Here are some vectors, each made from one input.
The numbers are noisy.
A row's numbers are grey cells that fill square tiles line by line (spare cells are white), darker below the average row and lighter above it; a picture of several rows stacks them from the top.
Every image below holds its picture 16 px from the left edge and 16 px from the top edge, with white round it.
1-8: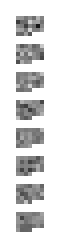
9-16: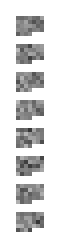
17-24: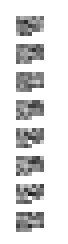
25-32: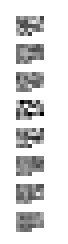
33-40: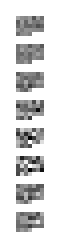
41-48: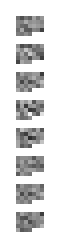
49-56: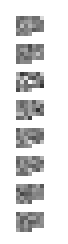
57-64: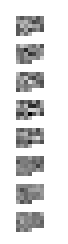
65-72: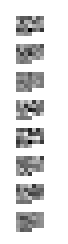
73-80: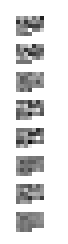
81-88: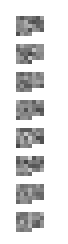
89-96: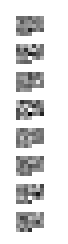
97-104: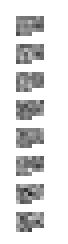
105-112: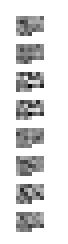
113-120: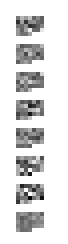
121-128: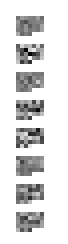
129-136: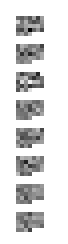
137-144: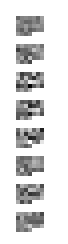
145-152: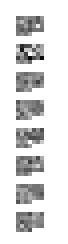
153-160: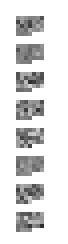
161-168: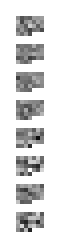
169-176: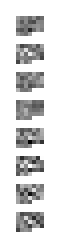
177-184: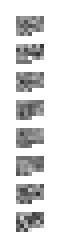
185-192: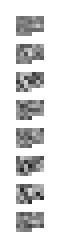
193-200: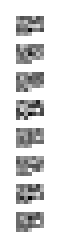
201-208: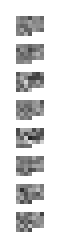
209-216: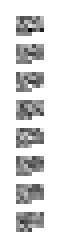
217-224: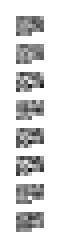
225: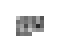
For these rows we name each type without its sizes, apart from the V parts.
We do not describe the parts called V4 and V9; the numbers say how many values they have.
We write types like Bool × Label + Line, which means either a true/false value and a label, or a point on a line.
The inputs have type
(Bool × Line + V4) × Tree × V9.
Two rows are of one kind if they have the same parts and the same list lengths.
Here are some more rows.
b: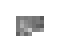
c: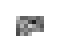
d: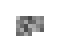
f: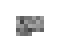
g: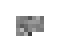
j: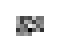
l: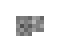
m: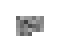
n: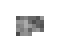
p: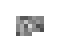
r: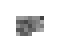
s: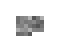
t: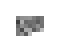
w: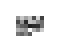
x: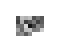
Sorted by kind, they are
b, c, n, p, s, t, w, x
d, f, g, j, l, m, r

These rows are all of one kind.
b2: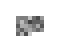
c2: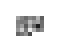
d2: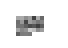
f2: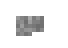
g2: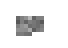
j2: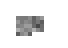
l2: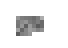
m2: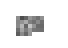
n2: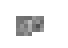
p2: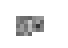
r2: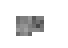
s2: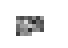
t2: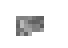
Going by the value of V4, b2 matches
c2, m2 and t2.
